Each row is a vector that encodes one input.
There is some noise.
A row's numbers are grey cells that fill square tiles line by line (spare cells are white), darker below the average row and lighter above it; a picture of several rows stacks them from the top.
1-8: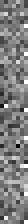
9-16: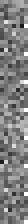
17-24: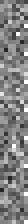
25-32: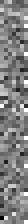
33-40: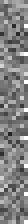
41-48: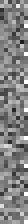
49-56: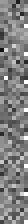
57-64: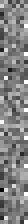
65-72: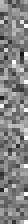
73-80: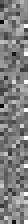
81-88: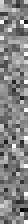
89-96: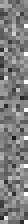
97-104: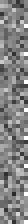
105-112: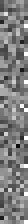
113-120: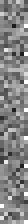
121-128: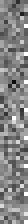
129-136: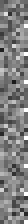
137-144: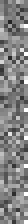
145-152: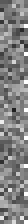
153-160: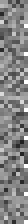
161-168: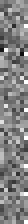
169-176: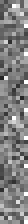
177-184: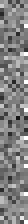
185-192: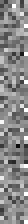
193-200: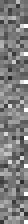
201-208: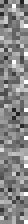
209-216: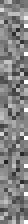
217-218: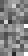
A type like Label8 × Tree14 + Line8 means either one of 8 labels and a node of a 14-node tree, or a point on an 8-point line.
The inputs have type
Bool × Line9 + List2(Line6).
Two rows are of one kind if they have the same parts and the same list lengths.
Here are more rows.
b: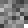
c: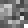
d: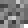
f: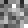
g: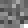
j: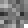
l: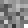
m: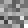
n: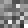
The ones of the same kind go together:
b, c, j, m, n
d, g
f
l

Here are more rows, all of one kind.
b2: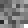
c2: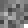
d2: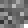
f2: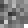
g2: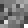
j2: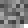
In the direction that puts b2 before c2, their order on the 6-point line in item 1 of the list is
g2, f2, b2, j2, d2, c2.
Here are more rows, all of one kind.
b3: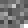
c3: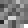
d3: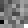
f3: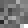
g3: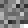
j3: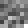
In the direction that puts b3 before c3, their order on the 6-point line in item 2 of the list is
g3, b3, j3, d3, c3, f3.
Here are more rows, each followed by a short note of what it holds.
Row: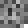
a list of two items
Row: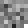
a list of one item
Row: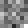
a list of one item
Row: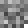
a list of one item
